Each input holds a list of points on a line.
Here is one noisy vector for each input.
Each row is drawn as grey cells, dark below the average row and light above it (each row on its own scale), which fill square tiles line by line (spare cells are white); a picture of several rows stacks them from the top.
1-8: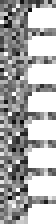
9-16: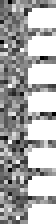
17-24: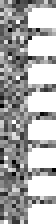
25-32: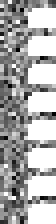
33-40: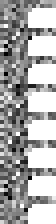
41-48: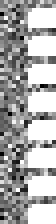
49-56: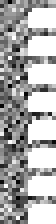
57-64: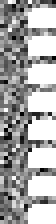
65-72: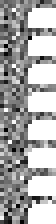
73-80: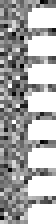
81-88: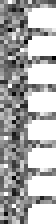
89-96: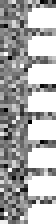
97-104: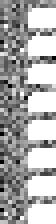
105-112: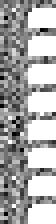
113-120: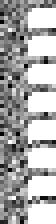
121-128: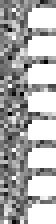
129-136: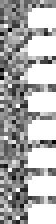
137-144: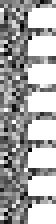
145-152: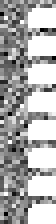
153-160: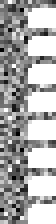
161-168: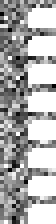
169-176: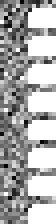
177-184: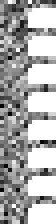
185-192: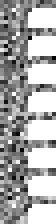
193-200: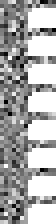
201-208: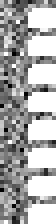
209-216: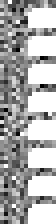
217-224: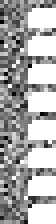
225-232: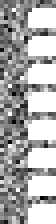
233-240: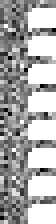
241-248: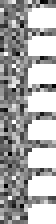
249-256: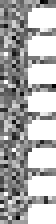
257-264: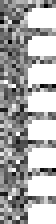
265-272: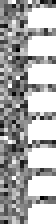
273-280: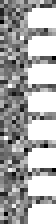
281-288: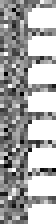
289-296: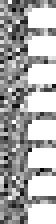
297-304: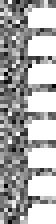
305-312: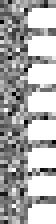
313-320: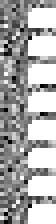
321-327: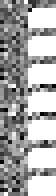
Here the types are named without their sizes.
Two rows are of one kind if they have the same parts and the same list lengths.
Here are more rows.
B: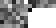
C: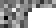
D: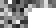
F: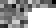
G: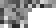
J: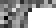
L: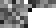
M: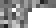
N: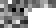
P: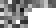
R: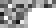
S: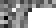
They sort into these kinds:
B, L
C, D, F, J, M, N, P, S
G, R

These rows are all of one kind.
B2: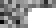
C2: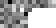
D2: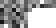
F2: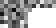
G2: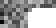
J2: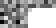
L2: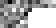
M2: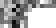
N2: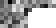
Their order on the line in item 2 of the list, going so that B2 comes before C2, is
N2, D2, G2, B2, J2, C2, F2, L2, M2.
